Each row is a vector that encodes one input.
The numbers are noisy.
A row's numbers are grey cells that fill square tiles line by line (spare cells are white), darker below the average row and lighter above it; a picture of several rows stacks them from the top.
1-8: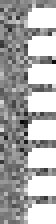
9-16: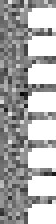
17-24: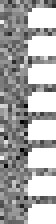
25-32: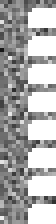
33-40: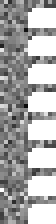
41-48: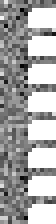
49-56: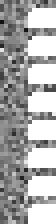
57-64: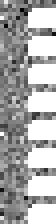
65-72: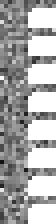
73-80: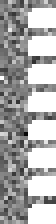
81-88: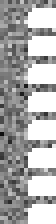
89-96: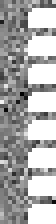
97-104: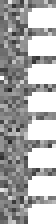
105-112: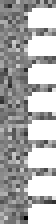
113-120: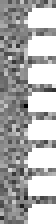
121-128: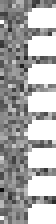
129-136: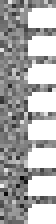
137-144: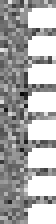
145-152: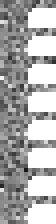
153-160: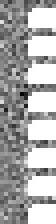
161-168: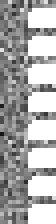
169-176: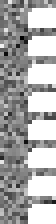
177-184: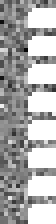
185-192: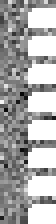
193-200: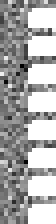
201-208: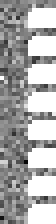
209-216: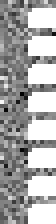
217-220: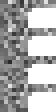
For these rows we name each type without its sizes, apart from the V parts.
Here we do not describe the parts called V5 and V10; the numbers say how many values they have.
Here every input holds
either a point on a line, or a true/false value and a value of V10, or a value of V5.
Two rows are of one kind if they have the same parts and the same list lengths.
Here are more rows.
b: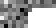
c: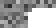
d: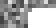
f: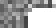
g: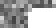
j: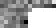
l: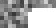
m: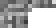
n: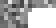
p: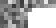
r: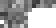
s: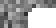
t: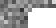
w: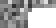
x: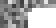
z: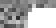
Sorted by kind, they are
b, z
c, f, g, j, m, r, s, t
d, l, n, p, w, x

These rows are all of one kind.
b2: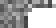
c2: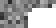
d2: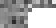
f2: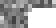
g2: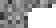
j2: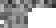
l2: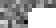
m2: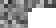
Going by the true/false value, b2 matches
d2 and f2.
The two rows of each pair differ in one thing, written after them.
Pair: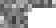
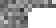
the value of V10
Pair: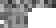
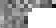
the true/false value
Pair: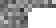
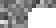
the true/false value
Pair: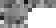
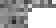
the true/false value
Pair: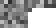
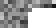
the true/false value
